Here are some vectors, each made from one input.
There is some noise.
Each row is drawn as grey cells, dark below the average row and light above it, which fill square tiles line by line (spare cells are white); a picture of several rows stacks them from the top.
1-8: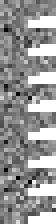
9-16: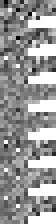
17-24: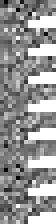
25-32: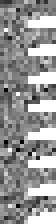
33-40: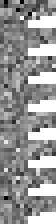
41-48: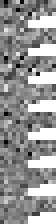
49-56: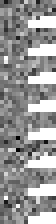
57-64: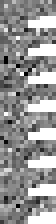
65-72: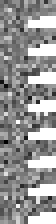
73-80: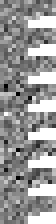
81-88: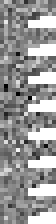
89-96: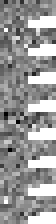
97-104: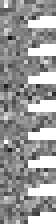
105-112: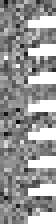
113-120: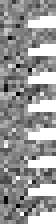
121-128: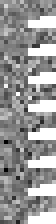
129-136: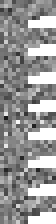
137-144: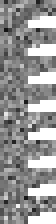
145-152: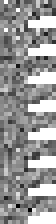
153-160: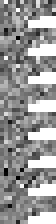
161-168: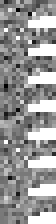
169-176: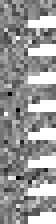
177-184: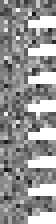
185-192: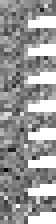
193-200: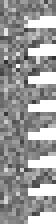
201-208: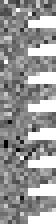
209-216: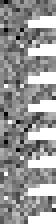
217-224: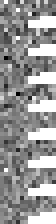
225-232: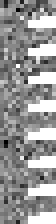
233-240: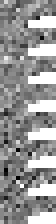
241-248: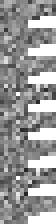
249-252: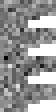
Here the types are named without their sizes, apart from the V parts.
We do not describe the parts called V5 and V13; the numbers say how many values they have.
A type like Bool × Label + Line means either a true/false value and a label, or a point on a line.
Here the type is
(Bool × Bool × Bool + Circle × V5) × Line × V13.
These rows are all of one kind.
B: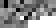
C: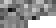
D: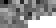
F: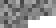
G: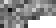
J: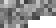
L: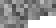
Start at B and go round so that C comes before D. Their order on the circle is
B, L, J, C, F, G, D.
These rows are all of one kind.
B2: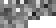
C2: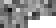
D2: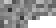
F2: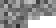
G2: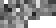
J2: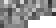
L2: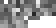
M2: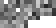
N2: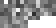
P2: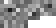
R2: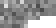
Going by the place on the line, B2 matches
G2, L2, M2 and N2.
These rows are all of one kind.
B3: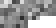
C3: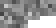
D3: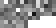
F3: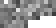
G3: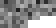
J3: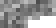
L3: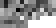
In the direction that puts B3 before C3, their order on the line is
D3, F3, B3, C3, J3, G3, L3.
